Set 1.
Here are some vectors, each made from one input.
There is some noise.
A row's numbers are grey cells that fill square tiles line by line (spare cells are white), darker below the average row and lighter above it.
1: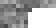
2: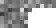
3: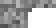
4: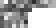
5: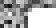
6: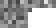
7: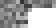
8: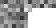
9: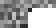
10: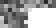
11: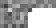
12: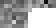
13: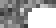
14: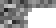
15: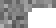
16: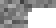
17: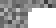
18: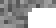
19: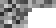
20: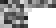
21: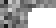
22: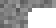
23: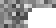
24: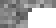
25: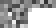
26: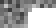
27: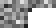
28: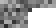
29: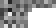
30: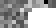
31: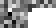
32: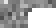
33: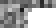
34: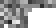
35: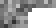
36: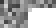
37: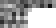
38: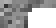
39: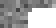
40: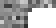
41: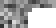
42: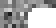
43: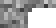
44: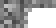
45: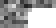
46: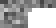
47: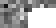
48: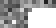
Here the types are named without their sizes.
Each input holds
a label.
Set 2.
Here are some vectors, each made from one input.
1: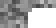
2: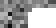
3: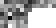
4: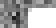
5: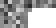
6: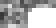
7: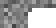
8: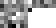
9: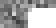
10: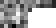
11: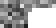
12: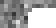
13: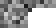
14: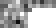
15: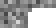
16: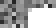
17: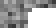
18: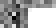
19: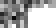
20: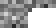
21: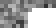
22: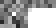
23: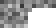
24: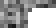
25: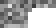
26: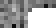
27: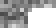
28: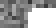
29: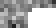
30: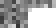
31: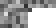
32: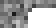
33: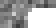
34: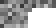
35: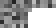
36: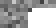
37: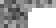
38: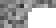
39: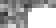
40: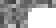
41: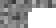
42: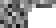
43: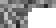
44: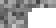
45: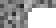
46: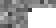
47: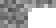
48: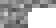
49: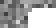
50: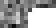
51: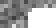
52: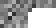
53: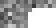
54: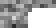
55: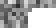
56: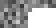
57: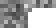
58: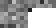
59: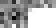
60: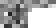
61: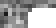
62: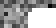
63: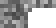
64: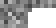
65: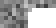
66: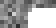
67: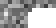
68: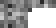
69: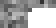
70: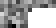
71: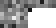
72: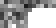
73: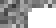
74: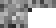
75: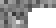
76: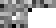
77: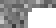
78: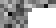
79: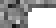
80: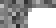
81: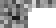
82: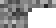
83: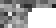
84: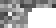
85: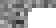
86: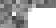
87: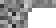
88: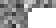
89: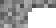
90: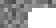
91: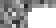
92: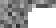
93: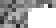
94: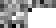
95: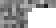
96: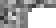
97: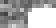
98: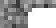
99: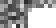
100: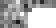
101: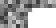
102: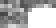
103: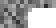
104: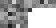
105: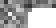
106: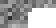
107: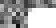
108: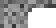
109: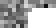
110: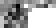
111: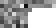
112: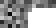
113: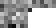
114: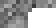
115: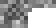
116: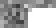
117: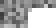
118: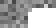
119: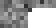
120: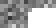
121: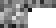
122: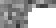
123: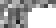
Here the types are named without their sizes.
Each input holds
a point on a line.
